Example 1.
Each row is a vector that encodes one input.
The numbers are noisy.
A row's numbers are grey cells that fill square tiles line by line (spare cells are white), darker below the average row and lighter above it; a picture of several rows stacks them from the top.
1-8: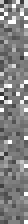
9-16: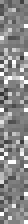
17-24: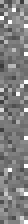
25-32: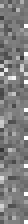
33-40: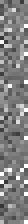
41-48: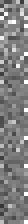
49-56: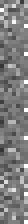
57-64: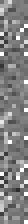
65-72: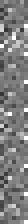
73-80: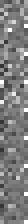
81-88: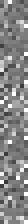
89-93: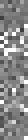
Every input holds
three true/false values.
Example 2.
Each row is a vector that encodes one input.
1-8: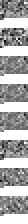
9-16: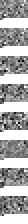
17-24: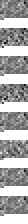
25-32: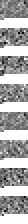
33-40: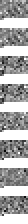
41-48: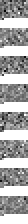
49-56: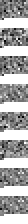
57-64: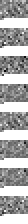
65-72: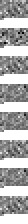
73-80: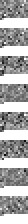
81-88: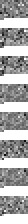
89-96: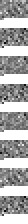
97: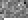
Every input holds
either a fixed value, or three true/false values.
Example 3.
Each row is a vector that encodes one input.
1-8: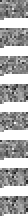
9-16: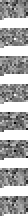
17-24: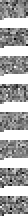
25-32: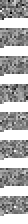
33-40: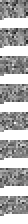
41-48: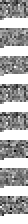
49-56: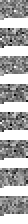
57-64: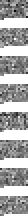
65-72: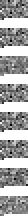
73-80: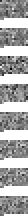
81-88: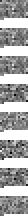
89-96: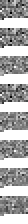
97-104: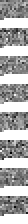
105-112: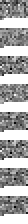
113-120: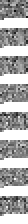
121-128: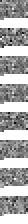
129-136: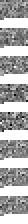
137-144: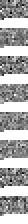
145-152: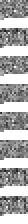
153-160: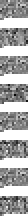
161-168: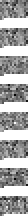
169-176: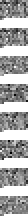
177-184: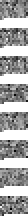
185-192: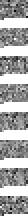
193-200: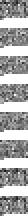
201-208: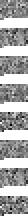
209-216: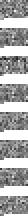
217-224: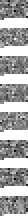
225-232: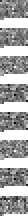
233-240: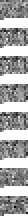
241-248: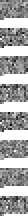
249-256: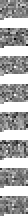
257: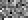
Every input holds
a point on an 8-point line.
